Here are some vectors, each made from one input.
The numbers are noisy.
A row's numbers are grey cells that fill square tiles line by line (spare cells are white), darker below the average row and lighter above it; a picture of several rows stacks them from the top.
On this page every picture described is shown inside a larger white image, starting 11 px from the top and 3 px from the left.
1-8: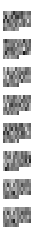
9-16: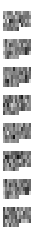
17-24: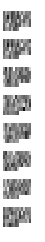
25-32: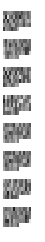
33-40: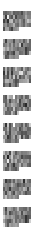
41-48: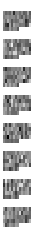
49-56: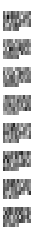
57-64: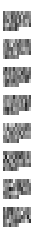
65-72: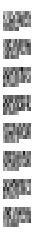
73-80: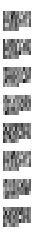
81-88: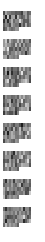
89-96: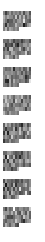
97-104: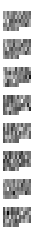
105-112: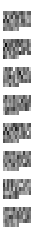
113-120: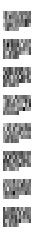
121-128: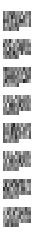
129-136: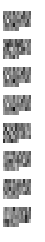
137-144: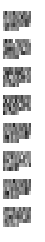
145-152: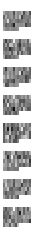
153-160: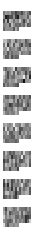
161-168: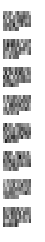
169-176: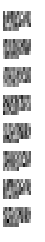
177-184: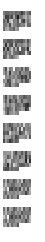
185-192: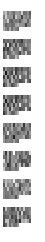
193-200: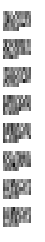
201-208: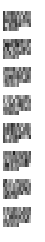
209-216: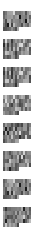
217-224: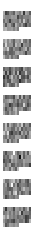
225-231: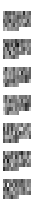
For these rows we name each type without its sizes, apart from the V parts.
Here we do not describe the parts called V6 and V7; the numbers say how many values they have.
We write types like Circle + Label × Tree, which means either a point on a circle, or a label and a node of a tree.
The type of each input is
Bool × V6 × V6 + (Line + V7) × Tree.
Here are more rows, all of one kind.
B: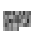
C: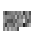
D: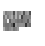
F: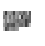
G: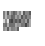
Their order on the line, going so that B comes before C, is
B, C, G, F, D.
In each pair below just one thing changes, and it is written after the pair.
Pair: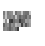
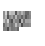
the value of V7
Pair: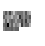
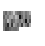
the value of V7
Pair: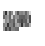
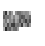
the value of V7
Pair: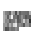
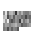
the node of the tree
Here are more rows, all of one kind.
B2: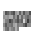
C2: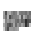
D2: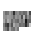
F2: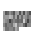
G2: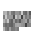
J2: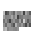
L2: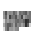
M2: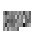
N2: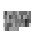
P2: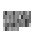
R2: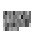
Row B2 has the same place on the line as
C2, D2, G2 and J2.
